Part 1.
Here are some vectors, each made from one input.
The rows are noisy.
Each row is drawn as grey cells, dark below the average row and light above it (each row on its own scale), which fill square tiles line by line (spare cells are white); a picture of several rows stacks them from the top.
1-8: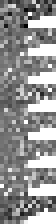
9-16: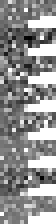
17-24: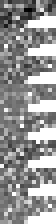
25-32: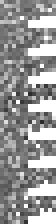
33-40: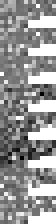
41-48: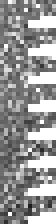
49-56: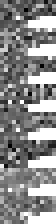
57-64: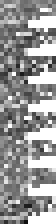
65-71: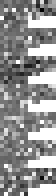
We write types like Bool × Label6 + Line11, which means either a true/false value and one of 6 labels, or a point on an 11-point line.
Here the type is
Label9.
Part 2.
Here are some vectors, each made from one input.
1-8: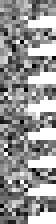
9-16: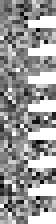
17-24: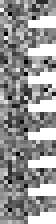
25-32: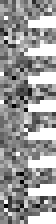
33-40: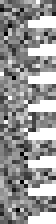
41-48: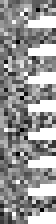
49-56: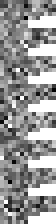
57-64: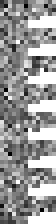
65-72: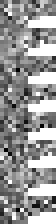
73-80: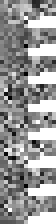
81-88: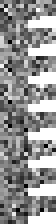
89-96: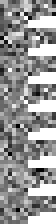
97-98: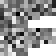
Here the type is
Label9.
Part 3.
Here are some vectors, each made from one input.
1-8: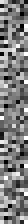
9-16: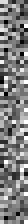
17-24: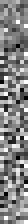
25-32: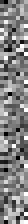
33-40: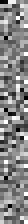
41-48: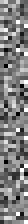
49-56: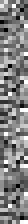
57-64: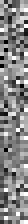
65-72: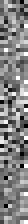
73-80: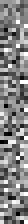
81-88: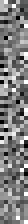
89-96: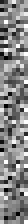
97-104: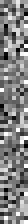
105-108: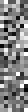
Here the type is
Label12.
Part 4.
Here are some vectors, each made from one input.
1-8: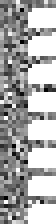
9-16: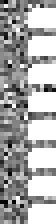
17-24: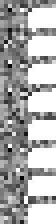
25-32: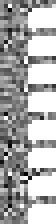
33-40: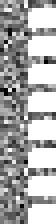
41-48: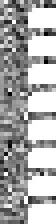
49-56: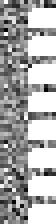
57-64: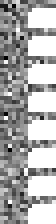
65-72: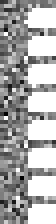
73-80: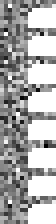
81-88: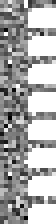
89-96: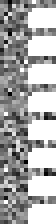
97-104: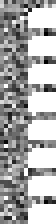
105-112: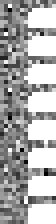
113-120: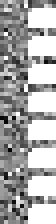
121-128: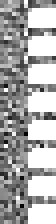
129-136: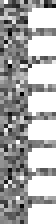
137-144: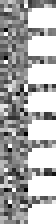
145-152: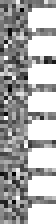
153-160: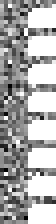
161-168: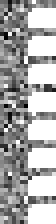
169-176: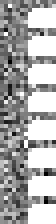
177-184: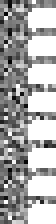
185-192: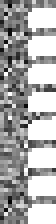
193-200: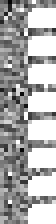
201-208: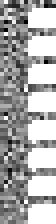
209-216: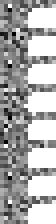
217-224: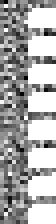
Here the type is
Label6.
